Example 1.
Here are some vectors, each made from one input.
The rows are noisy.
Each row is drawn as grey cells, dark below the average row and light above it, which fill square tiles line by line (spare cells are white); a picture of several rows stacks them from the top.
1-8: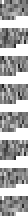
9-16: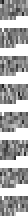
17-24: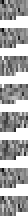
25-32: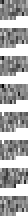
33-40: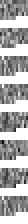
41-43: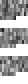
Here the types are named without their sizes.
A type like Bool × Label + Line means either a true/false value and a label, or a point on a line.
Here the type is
Circle + Unit.
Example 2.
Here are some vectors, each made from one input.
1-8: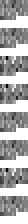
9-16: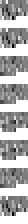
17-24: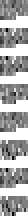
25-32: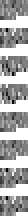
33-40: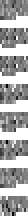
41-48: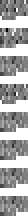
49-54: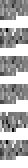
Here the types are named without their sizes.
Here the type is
Label.
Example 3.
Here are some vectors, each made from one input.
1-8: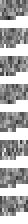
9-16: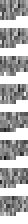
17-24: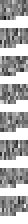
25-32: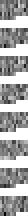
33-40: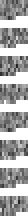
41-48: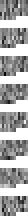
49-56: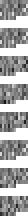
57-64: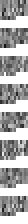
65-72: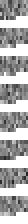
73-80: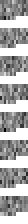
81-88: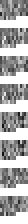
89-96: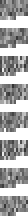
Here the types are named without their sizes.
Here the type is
Bool × Bool × Bool × Bool × Bool.
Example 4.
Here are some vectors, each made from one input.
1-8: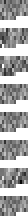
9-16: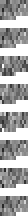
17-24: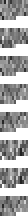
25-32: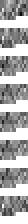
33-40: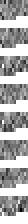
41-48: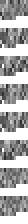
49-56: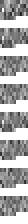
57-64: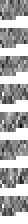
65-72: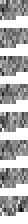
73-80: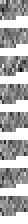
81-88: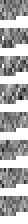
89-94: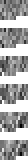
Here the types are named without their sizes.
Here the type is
Circle.
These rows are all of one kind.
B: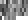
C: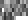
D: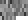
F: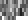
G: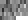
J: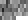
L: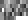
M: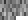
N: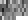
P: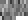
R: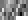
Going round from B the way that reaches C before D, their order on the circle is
B, F, R, L, C, P, D, M, G, J, N.
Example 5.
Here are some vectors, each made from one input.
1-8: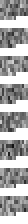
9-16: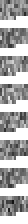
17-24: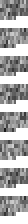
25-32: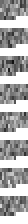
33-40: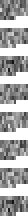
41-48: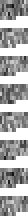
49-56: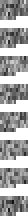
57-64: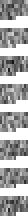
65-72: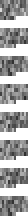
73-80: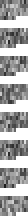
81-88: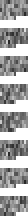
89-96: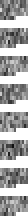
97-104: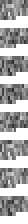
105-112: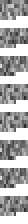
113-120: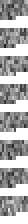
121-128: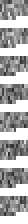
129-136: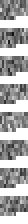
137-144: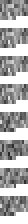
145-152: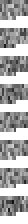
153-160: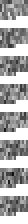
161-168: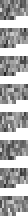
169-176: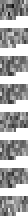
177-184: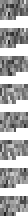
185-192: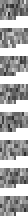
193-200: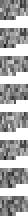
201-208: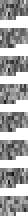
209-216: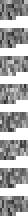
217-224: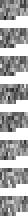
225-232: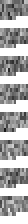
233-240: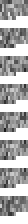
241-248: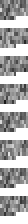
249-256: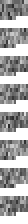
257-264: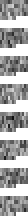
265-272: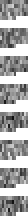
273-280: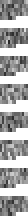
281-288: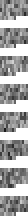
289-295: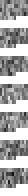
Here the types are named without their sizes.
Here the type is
Circle.
